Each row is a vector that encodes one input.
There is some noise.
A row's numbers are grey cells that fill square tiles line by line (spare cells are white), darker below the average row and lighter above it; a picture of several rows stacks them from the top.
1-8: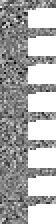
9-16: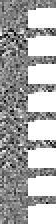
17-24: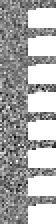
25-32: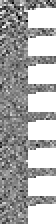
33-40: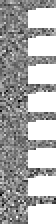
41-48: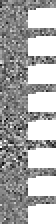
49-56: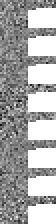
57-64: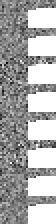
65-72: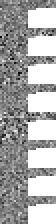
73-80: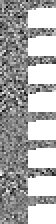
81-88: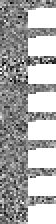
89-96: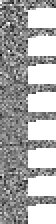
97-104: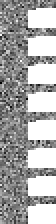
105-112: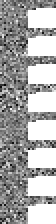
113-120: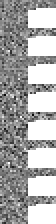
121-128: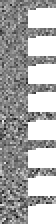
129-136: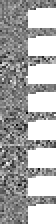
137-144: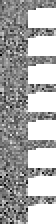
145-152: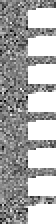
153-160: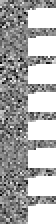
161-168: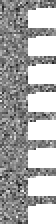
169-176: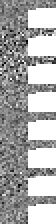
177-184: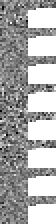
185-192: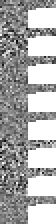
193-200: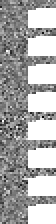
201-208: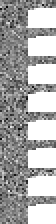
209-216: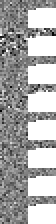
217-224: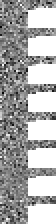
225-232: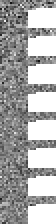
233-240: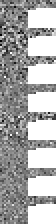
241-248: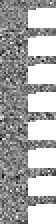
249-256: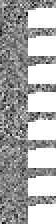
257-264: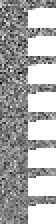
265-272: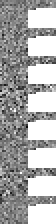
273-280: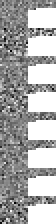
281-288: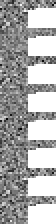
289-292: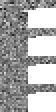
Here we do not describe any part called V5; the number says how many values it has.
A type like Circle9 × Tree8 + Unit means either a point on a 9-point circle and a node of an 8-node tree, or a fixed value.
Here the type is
(Bool × V5 + Unit) × (Circle9 + Unit) + Label12 × Line7.
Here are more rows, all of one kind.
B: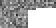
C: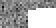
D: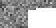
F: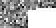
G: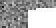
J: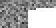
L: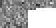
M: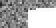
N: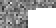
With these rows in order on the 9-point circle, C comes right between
F and M.
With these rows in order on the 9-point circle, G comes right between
J and L.
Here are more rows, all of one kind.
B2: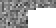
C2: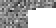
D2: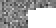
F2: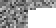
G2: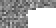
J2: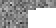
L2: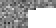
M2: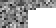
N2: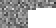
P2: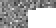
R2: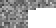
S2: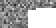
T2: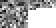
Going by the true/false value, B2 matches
D2, F2, G2 and P2.
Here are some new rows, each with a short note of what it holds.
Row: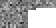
a true/false value and a value of V5
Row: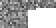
a fixed value
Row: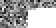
one of 12 labels and a point on a 7-point line
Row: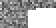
a fixed value
